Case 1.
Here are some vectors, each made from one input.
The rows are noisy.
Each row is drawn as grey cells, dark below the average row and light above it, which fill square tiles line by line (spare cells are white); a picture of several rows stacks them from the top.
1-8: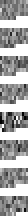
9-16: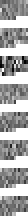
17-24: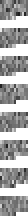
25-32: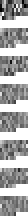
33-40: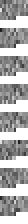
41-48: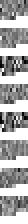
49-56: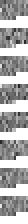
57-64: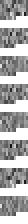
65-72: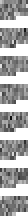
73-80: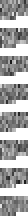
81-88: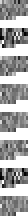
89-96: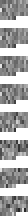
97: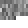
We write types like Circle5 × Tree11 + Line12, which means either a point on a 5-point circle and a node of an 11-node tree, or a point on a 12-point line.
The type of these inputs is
Circle9 + Unit.
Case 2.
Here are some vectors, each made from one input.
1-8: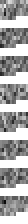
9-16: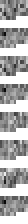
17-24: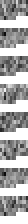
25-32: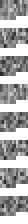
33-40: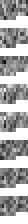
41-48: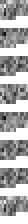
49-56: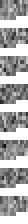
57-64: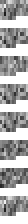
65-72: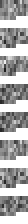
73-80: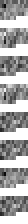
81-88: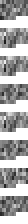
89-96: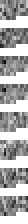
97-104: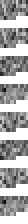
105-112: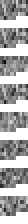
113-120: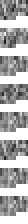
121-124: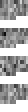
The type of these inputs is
Line7.
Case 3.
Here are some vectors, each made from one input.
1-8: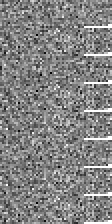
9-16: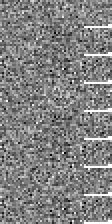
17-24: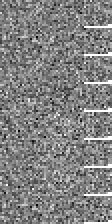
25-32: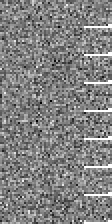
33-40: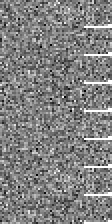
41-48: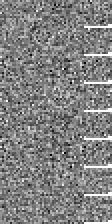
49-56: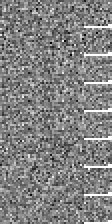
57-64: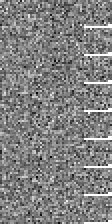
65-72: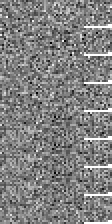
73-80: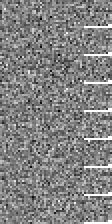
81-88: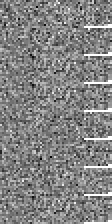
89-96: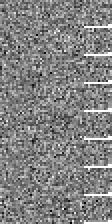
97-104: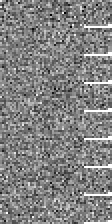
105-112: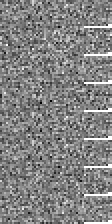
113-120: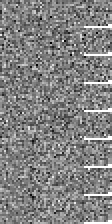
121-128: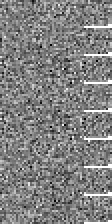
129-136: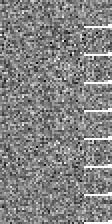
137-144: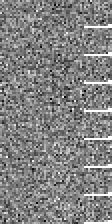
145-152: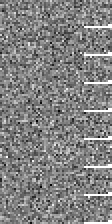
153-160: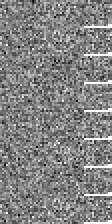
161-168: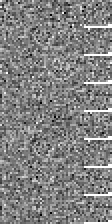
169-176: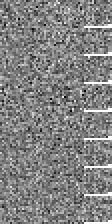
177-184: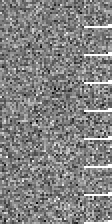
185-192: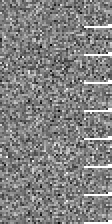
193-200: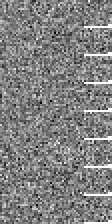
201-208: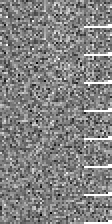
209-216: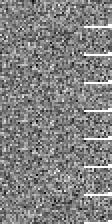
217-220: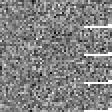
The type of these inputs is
Line13.
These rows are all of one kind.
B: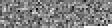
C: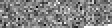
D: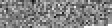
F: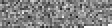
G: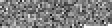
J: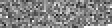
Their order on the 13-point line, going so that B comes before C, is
G, F, B, D, J, C.
